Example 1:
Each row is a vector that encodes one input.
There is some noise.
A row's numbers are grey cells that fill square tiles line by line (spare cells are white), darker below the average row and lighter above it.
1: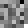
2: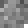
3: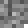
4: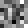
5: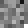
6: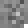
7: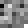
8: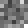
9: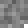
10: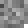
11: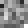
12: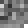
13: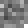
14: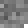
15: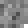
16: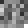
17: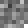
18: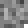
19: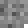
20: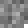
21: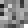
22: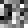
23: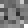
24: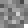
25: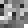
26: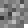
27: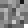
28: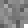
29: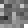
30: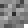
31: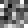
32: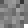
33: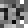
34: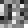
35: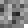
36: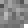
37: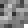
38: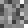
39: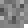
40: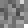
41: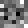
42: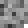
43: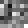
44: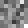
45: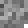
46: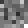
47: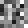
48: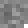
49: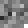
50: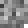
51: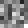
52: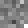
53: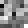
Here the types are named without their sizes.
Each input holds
a label and a node of a tree.
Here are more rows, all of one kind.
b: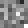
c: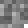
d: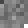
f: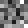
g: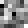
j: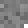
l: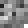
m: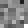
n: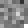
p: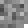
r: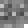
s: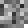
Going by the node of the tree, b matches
c, l, n and s.
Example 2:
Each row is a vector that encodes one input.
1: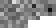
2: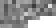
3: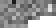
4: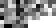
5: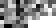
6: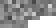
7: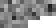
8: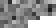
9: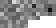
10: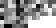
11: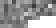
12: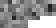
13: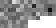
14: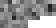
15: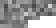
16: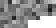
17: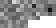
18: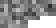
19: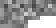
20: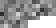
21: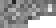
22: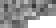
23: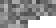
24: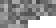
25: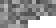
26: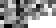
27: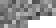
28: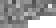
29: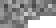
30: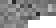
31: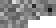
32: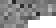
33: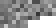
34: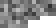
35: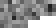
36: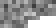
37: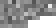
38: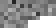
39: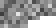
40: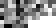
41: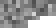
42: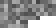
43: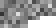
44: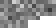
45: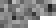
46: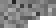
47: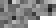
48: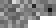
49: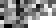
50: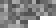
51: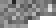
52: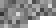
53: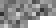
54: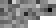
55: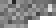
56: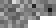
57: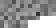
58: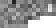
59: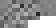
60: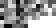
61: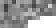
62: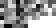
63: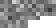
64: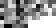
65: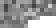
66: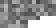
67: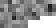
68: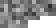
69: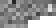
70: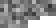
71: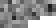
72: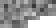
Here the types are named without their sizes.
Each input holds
a list of points on a line.
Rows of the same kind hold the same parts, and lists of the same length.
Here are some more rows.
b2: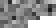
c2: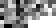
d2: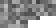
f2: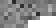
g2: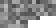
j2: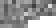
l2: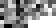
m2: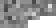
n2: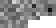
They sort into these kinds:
b2, d2, g2, n2
c2, l2
f2, j2, m2

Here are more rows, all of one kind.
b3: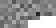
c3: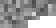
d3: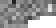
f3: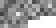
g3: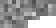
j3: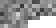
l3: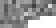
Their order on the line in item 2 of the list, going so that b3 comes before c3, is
f3, d3, l3, b3, j3, g3, c3.
